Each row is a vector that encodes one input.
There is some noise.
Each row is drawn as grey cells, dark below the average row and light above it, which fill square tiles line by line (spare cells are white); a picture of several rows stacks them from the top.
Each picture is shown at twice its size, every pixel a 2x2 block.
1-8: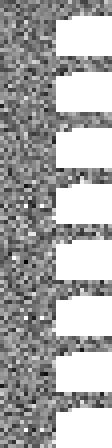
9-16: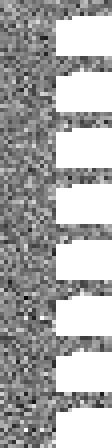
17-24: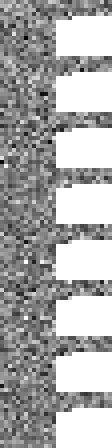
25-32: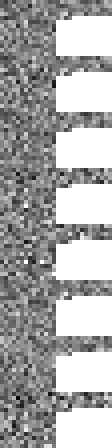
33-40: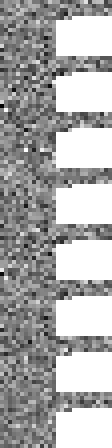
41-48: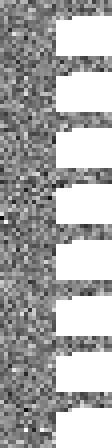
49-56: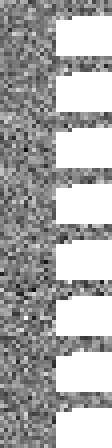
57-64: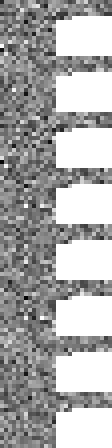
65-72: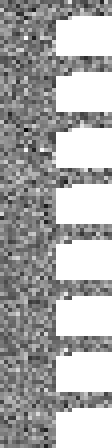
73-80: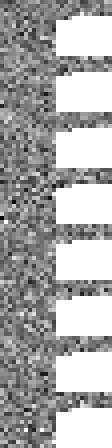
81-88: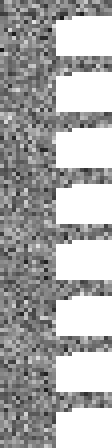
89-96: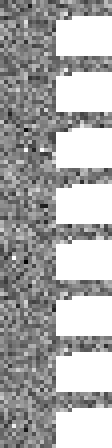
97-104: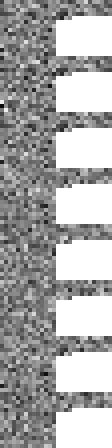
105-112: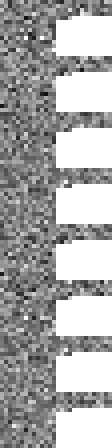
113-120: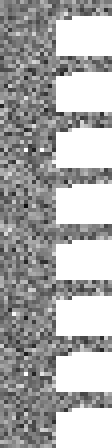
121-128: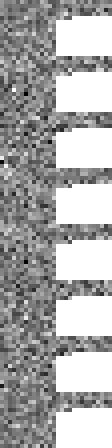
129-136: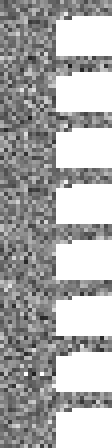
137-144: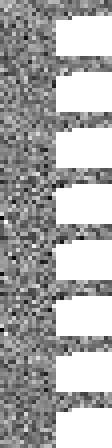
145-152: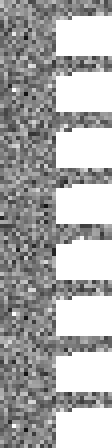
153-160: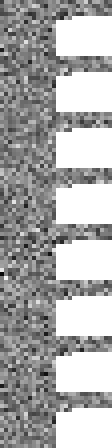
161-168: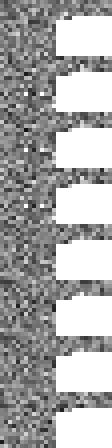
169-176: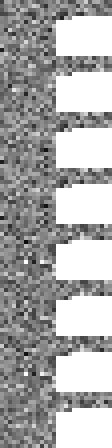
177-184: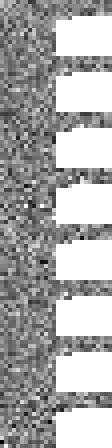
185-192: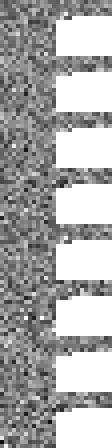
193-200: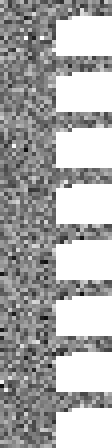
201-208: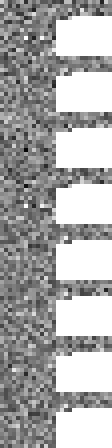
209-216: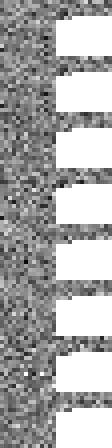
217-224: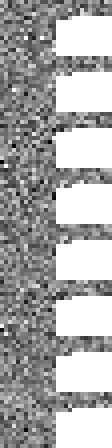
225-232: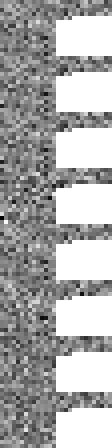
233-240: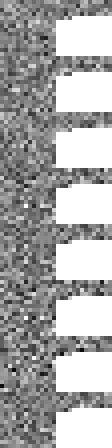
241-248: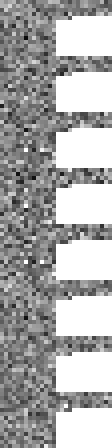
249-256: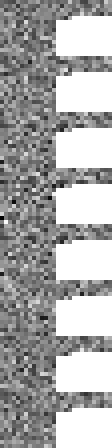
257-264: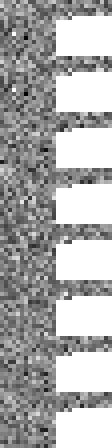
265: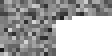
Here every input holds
a point on a 14-point line.
